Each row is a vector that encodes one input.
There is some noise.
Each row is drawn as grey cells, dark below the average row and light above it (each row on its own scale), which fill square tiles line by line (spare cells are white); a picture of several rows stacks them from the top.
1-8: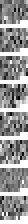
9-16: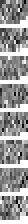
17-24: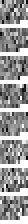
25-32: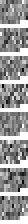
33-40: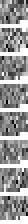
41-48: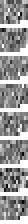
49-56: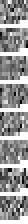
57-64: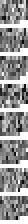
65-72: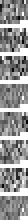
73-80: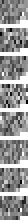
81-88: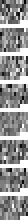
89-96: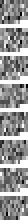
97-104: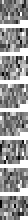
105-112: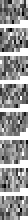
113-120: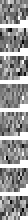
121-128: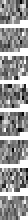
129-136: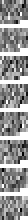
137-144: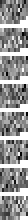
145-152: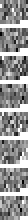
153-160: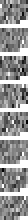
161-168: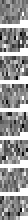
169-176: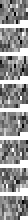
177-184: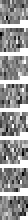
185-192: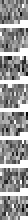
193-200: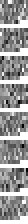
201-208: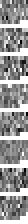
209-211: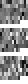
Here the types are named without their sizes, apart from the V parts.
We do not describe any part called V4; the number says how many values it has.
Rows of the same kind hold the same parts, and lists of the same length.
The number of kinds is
2.
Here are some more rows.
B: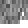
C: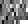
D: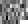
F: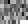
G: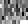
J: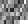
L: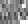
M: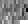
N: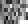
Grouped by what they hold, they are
B, C, D, J, M, N
F, G, L

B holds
three true/false values and a value of V4.
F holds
a point on a line and three true/false values.
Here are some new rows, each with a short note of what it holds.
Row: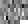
a point on a line and three true/false values
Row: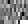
a point on a line and three true/false values
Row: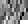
a point on a line and three true/false values
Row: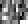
three true/false values and a value of V4
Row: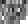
three true/false values and a value of V4
